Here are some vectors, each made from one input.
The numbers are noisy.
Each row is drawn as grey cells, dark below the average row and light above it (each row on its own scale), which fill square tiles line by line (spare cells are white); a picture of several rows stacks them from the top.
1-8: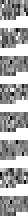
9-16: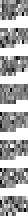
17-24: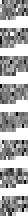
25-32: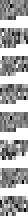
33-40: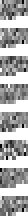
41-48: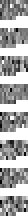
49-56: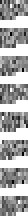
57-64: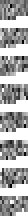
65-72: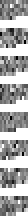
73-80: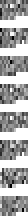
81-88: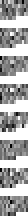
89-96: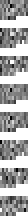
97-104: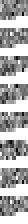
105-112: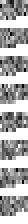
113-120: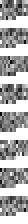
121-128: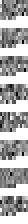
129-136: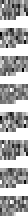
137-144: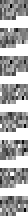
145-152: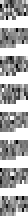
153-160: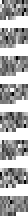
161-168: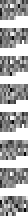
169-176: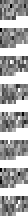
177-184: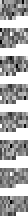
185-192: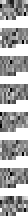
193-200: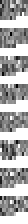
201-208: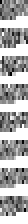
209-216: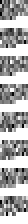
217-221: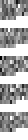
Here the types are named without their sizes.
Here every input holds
either a node of a tree, or a list of points on a line.
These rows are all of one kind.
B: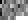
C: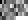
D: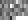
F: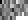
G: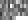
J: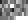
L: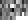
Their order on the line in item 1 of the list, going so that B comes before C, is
B, J, L, F, D, G, C.
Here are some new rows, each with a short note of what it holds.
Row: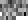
a node of a tree
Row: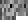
a list of one item
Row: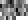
a node of a tree
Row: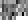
a list of three items
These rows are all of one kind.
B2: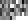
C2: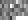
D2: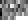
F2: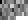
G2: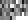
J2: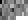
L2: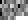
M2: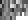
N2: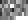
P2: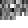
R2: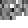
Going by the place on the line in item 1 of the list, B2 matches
G2, M2 and R2.
